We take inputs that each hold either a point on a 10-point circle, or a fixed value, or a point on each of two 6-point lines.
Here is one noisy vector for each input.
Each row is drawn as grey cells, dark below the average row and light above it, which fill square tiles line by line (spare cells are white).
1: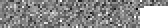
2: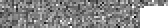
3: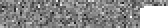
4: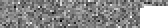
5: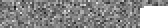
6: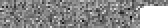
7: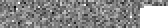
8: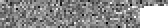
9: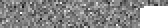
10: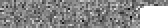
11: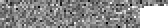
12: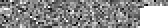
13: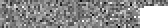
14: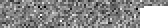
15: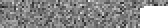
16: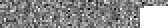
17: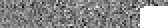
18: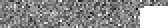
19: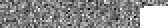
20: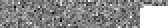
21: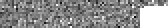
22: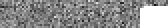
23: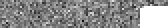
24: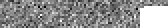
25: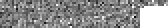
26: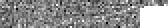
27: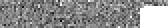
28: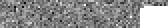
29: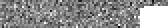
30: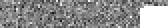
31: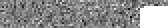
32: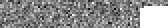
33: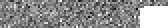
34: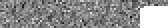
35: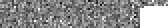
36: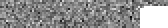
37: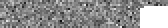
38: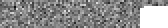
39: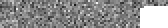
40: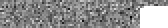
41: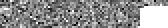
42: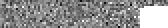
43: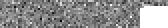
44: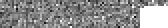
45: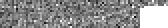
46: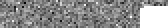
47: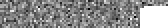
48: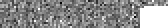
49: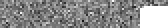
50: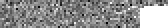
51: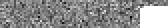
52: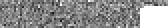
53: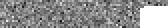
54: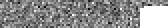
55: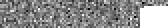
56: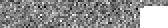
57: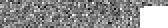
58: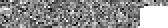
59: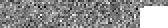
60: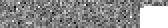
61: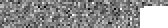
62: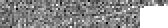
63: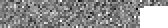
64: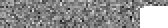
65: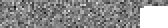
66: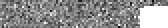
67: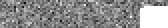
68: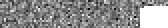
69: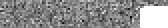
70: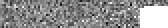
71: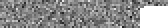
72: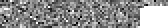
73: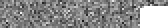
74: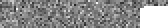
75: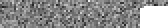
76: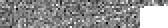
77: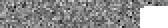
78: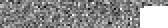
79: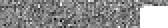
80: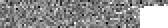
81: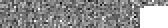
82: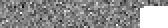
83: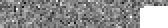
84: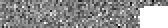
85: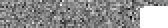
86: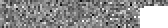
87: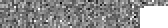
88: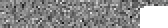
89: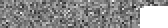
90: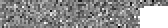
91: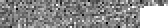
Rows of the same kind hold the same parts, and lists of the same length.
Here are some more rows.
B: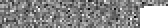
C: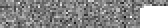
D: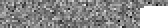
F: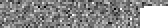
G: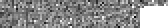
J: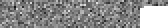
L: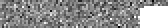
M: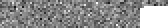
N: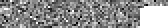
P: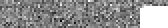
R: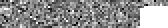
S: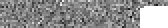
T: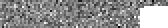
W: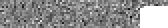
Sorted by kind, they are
B, F, G, L, T
C, D, J, M, P, S, W
N, R

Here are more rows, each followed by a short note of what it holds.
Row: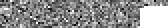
a fixed value
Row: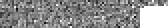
a point on a 10-point circle
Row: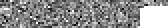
a fixed value
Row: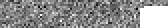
a point on a 10-point circle
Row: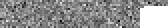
a point on each of two 6-point lines
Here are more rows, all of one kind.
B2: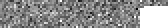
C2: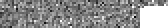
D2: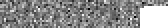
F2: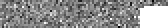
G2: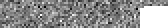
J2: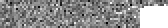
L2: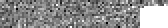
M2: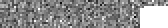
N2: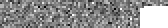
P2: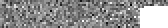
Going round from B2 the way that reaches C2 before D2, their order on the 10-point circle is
B2, F2, P2, J2, L2, C2, M2, D2, N2, G2.
